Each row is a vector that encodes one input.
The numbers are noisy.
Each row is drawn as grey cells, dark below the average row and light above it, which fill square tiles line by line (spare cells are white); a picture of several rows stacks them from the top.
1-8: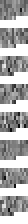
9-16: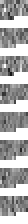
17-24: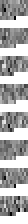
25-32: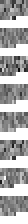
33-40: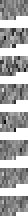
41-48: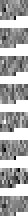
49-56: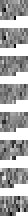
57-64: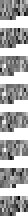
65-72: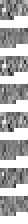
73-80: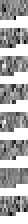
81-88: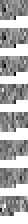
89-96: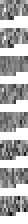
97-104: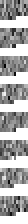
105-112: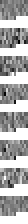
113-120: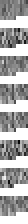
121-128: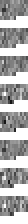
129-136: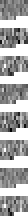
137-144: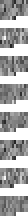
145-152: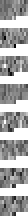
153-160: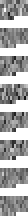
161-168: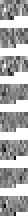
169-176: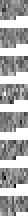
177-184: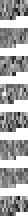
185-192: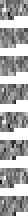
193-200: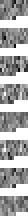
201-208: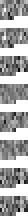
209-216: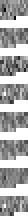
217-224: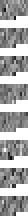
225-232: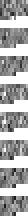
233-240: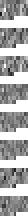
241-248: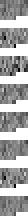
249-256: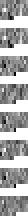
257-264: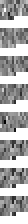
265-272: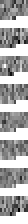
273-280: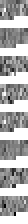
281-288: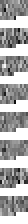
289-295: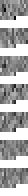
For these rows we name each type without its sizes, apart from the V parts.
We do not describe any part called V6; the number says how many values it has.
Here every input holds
either a fixed value, or a node of a tree, or a true/false value and a value of V6.
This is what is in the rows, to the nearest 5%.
A few of them hold a fixed value. About 65% of them hold a node of a tree. The rest hold a true/false value and a value of V6.
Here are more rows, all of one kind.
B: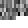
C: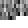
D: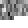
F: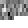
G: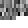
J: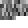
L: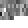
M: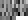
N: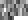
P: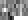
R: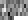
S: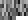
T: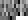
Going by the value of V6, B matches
G and L.
